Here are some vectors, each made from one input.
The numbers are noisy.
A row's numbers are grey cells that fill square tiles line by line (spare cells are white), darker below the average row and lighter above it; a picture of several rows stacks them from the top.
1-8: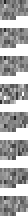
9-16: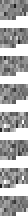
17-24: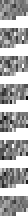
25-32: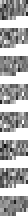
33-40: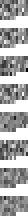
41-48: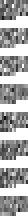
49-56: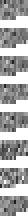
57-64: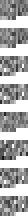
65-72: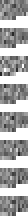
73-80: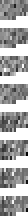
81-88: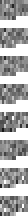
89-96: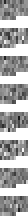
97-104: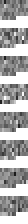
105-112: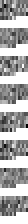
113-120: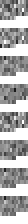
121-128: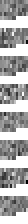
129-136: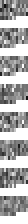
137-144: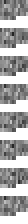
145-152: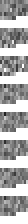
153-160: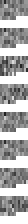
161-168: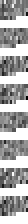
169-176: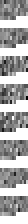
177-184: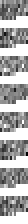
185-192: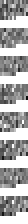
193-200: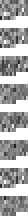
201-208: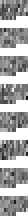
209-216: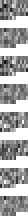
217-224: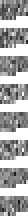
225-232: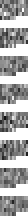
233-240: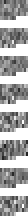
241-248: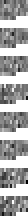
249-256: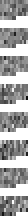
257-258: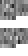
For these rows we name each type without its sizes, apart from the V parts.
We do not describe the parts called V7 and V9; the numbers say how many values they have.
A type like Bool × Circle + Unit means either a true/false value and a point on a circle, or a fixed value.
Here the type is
Bool × V9 + Line + V7.
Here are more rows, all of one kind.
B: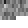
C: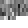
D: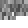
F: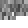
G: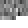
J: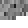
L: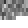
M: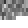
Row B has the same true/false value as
G and J.
